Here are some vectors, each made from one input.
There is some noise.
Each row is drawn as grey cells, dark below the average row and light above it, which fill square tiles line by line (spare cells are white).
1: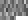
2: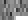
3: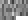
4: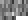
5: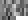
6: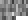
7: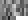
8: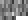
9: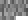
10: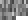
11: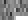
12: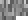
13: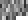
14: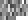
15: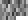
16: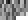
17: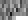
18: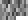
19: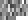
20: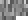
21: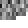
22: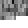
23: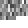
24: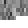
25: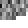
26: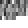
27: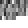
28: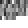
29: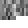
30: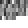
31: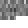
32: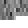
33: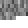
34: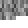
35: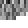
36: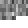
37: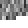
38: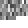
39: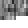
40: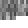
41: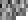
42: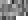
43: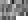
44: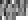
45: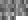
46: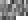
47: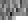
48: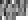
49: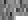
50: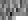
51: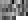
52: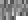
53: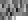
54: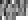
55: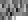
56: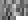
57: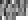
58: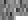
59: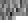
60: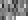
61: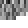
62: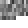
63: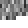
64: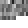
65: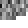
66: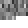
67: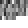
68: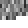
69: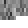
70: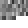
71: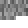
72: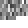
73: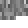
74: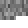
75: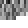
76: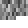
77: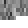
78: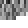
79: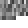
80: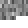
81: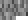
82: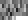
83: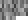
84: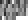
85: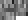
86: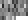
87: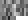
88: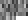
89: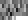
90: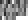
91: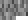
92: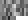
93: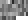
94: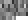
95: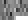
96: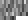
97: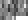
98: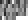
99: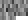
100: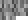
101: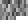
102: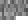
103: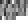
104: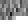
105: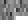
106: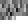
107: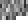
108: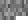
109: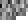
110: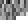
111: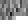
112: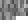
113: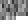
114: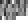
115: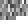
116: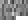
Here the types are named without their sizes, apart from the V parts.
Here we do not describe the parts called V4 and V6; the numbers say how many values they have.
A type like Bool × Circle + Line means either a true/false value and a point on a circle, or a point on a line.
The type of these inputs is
(Label × V4 + Unit) × Line + V6.
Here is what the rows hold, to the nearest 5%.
About 65% of them hold a point on a line, together with either a fixed value, or a label and a value of V4. The rest hold a value of V6.
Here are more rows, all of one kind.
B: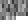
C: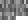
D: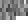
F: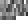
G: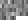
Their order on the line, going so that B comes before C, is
B, D, C, G, F.
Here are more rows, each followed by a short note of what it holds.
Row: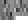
a point on a line
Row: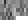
a point on a line
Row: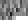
a point on a line
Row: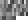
a label, a point on a line and a value of V4
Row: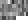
a label, a point on a line and a value of V4
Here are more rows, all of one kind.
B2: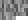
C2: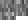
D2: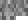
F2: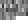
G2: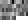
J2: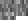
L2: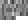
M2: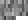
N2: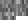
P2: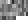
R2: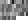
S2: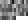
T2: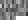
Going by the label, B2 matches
D2, M2, P2 and R2.
